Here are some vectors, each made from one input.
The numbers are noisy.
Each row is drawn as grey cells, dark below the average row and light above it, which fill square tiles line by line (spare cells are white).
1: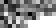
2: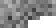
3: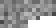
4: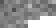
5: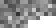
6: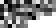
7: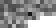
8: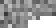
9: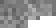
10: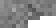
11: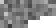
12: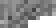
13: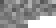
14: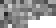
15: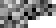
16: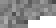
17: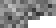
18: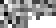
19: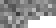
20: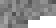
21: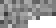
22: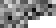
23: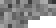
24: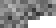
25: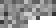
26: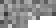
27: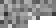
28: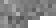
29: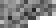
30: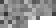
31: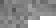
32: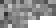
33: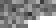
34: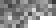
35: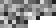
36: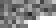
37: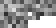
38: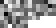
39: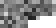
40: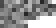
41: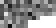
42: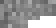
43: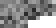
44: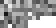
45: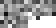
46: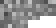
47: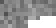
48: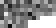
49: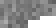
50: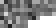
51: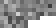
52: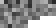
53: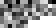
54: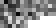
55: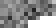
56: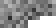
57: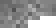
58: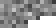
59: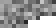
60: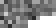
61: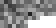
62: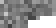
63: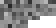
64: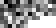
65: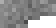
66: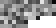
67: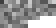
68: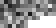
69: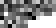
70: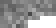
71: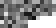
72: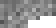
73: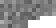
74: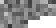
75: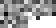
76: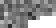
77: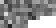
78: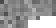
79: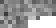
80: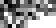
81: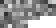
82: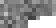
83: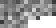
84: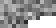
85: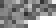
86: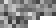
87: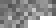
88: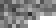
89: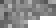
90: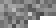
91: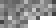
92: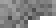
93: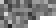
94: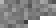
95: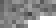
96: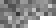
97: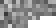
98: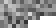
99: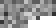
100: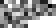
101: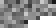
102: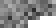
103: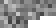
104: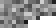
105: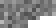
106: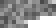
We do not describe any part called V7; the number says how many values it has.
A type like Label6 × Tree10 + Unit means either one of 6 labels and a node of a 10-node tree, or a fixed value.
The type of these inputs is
Bool × (Line5 + V7).
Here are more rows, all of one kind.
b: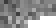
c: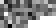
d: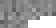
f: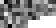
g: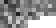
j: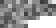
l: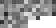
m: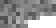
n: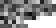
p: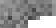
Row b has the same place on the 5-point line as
f, l, m and n.
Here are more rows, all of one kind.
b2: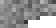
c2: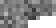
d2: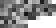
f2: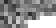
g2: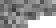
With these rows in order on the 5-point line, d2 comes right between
c2 and g2.
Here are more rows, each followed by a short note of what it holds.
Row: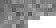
a true/false value and a value of V7
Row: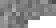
a true/false value and a value of V7
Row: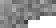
a point on a 5-point line and a true/false value
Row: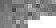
a true/false value and a value of V7
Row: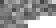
a true/false value and a value of V7
